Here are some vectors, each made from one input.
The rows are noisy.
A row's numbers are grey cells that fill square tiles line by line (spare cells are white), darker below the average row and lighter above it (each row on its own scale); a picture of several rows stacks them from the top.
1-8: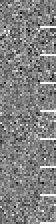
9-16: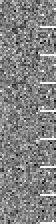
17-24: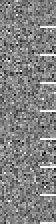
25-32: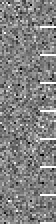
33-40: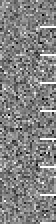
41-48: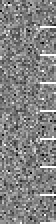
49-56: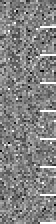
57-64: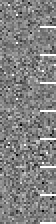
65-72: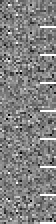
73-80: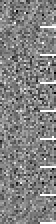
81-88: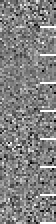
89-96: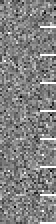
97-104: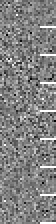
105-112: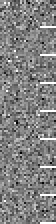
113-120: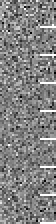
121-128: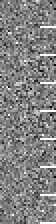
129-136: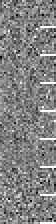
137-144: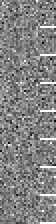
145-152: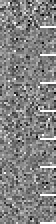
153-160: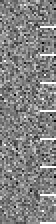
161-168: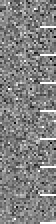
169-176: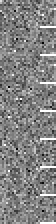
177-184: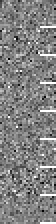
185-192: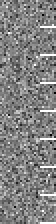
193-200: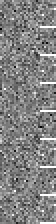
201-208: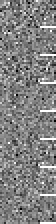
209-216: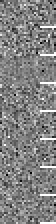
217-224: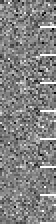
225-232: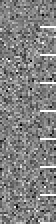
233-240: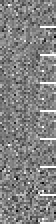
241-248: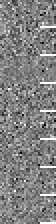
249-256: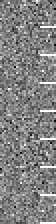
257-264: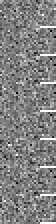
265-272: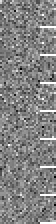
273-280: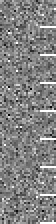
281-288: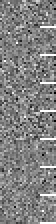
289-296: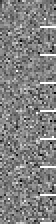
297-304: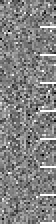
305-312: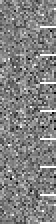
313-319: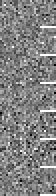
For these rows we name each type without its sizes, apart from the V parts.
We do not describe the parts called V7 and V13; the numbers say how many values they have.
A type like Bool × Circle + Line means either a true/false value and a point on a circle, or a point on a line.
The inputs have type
(Circle × Label × V7 + Unit) × V13 + Tree × Tree.
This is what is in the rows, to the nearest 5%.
About 15% of them hold a node of each of two trees. The rest hold a value of V13, together with either a point on a circle, a label and a value of V7, or a fixed value.
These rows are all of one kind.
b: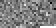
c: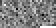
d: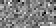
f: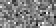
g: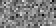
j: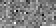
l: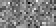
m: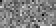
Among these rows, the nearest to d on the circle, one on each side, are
f and g.
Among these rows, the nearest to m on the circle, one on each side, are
c and l.
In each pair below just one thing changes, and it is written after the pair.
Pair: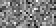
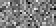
the place on the circle
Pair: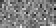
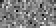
the value of V7
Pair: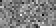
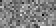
the label
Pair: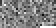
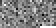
the place on the circle
